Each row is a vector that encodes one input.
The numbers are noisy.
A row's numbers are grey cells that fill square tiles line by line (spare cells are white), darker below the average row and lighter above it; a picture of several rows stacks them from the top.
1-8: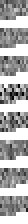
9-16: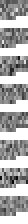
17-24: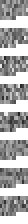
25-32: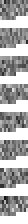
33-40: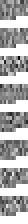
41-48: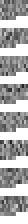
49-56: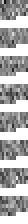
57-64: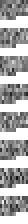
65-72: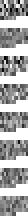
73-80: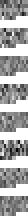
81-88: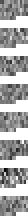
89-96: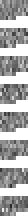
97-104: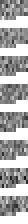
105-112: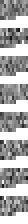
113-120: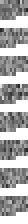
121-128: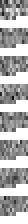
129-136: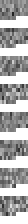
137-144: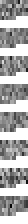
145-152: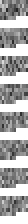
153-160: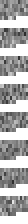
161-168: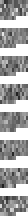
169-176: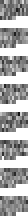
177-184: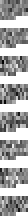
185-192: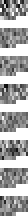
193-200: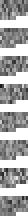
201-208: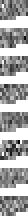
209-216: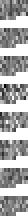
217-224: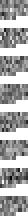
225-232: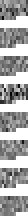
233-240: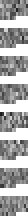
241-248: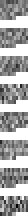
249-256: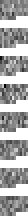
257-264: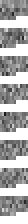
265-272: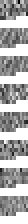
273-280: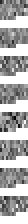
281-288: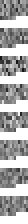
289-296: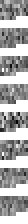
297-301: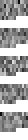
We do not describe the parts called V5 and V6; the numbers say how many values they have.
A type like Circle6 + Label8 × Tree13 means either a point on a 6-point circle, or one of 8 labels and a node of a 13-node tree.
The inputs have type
Bool × List2(V6) + Label11 × (Line8 + V5).
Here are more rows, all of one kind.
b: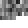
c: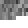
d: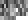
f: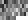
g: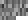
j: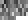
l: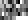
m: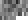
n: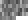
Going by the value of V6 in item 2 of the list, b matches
g and m.
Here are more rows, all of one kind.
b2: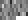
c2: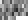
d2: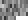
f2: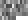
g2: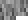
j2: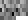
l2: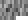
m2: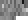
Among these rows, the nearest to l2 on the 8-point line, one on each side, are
c2 and j2.
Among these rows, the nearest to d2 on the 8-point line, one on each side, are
f2 and j2.
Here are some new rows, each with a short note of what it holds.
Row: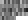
a true/false value, together with a list of one item
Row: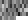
one of 11 labels and a point on an 8-point line
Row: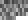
a true/false value, together with a list of two items
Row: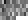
a true/false value, together with a list of one item
